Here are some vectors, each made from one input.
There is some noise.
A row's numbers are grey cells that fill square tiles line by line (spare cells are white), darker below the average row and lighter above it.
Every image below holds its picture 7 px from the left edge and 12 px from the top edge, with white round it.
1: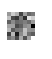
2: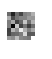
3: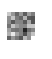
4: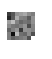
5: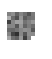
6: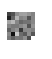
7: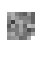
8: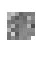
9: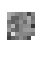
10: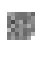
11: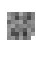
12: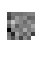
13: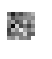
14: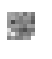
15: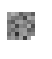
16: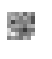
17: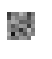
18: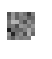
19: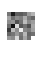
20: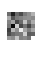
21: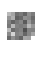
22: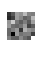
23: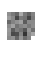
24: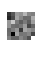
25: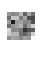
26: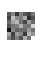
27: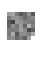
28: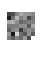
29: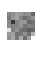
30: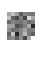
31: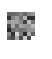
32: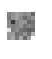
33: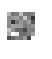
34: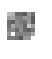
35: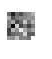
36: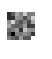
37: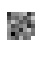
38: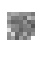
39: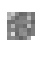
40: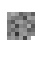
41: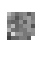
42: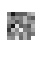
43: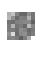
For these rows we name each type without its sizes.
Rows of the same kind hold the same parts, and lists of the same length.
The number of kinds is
3.
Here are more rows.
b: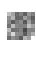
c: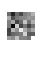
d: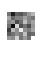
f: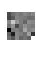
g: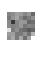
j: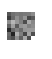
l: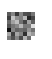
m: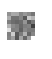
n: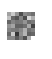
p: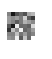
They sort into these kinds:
b, f, j, l, n
c, d, p
g, m

